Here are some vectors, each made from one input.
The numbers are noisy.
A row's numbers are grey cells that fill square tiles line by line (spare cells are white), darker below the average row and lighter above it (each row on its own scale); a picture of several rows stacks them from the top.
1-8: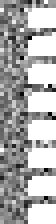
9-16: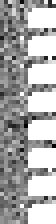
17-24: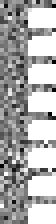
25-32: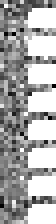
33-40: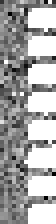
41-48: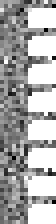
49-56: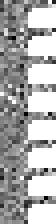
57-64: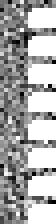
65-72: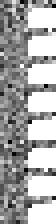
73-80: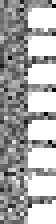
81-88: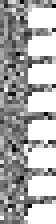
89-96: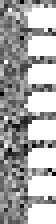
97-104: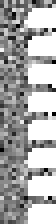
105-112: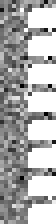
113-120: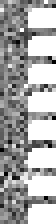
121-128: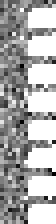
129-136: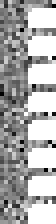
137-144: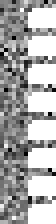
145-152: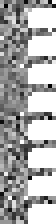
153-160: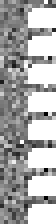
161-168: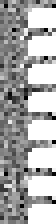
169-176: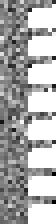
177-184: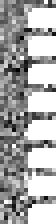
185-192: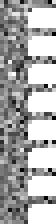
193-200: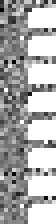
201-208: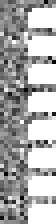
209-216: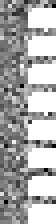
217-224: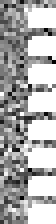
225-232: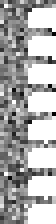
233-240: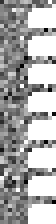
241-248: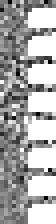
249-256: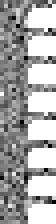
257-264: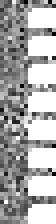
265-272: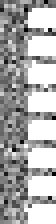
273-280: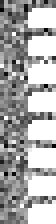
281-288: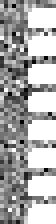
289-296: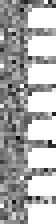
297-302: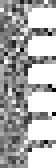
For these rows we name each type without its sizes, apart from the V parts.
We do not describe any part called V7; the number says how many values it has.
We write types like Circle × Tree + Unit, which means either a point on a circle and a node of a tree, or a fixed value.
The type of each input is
Bool × Circle × (Line × Line + V7).
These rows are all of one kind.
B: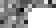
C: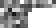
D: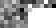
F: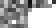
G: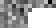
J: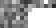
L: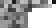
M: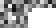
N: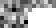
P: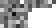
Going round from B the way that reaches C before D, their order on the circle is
B, G, M, N, L, F, P, C, J, D.
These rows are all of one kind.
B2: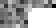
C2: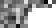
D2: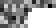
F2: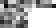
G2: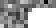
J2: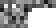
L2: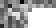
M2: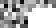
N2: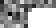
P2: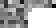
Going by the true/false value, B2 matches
F2, L2, M2 and P2.
